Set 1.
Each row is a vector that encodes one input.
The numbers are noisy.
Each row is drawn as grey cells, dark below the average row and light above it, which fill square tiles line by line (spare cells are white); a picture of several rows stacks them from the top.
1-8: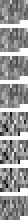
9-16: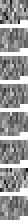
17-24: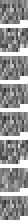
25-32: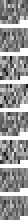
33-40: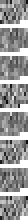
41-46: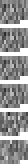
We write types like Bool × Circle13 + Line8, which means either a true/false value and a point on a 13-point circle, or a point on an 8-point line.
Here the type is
Line5.
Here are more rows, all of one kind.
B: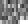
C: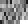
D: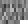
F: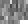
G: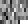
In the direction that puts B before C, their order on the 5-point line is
D, F, B, C, G.
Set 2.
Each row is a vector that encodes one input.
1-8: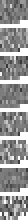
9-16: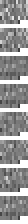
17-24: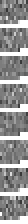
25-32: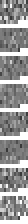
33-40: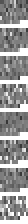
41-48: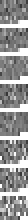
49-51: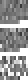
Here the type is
Bool × Bool × Bool.
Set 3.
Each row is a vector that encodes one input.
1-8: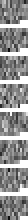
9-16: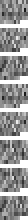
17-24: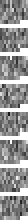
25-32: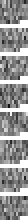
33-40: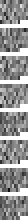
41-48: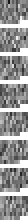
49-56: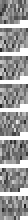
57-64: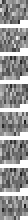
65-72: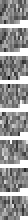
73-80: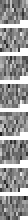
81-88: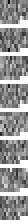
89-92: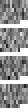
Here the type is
Circle14.
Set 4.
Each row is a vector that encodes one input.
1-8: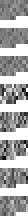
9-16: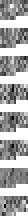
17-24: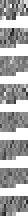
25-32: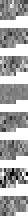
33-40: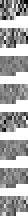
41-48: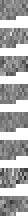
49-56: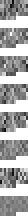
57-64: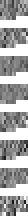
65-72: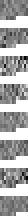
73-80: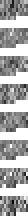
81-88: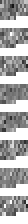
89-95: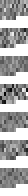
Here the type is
Tree7 + Unit.
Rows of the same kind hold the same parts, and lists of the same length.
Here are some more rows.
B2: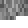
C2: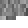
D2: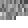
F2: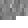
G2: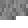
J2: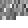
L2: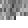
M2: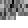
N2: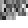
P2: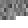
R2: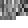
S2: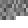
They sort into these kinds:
B2, C2, F2, G2, J2, M2, N2, P2, R2, S2
D2, L2

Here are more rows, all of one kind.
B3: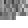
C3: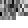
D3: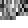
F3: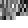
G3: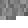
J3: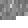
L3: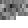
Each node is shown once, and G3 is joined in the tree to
C3 and D3.
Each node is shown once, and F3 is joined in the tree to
L3.
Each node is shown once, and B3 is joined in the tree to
J3.
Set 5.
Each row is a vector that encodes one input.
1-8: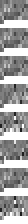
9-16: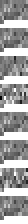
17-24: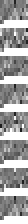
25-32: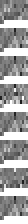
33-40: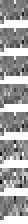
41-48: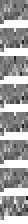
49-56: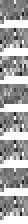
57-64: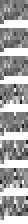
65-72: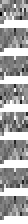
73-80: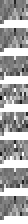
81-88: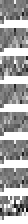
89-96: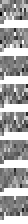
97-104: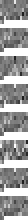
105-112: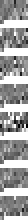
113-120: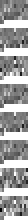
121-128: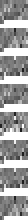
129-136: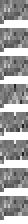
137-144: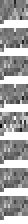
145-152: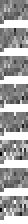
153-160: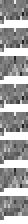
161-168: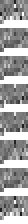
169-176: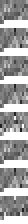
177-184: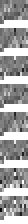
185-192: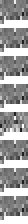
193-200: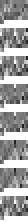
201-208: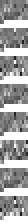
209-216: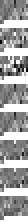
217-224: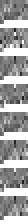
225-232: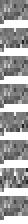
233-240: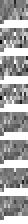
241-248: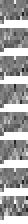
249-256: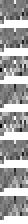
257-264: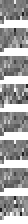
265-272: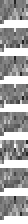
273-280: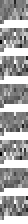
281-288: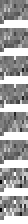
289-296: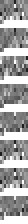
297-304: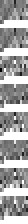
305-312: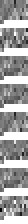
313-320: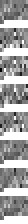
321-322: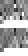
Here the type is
Circle6 + Unit.
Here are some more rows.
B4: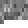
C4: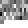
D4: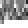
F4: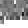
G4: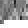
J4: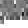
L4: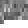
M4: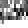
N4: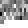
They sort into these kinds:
B4, C4, D4, F4, G4, J4, L4, N4
M4

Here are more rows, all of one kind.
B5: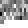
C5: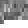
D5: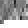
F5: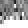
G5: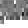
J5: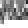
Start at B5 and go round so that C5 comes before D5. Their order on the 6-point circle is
B5, J5, G5, C5, D5, F5.
